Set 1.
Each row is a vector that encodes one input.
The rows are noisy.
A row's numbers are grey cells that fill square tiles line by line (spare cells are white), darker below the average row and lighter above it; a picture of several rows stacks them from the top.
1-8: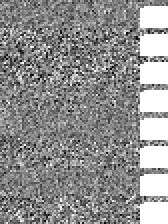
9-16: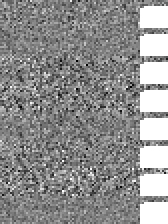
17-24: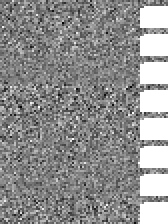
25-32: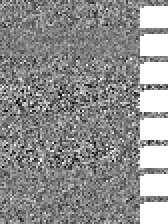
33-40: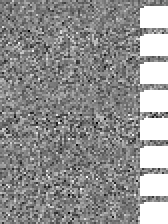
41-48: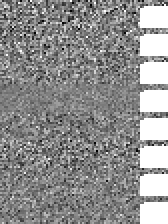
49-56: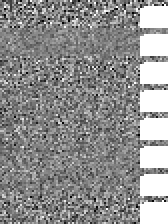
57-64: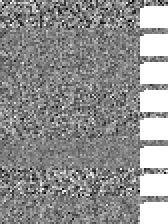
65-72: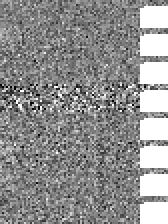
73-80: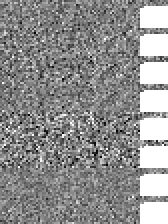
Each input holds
a node of a 7-node tree.
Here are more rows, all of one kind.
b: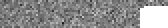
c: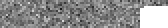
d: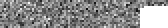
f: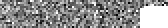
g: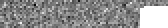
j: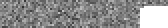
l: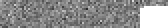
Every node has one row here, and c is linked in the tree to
d.
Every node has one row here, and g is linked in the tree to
j.
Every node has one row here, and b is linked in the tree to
d, j and l.
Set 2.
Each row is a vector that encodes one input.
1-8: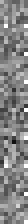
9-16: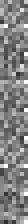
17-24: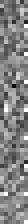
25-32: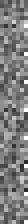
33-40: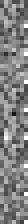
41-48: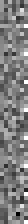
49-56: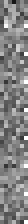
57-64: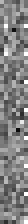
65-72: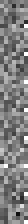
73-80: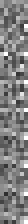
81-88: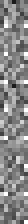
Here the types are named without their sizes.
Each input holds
a point on a circle.
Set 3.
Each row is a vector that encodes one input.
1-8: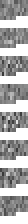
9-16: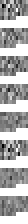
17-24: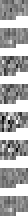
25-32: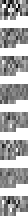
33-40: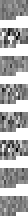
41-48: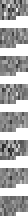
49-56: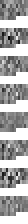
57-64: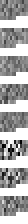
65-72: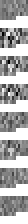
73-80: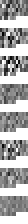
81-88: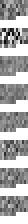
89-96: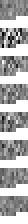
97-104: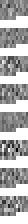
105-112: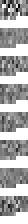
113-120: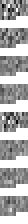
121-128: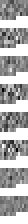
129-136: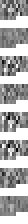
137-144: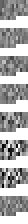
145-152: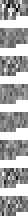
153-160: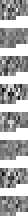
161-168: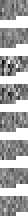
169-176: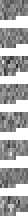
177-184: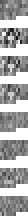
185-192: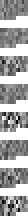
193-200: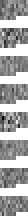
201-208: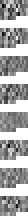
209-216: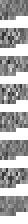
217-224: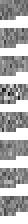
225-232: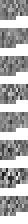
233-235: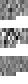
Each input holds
a point on a 14-point line.
